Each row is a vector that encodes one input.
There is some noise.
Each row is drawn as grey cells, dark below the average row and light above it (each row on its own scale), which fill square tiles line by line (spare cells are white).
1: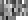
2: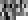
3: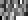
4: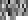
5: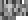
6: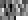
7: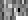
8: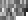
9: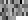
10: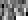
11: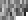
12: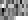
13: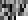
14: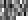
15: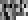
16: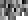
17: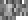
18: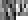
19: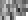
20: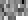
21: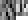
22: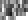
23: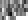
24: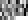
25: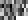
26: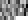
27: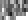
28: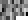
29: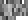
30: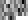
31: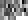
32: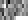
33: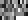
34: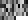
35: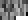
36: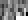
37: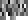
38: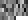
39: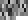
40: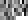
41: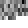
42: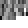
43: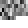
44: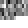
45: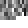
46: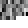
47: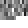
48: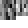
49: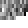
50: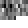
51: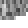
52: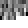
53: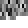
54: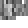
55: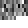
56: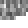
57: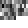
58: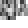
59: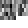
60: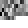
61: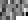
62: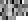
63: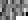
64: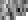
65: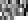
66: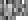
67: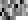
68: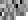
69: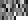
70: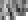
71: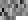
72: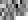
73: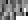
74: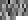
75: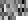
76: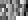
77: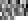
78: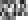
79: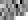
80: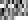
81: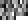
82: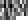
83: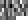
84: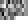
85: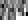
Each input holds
a point on a 6-point circle and a point on a 5-point line.
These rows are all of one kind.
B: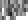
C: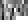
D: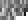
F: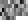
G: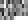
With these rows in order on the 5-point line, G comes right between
C and F.
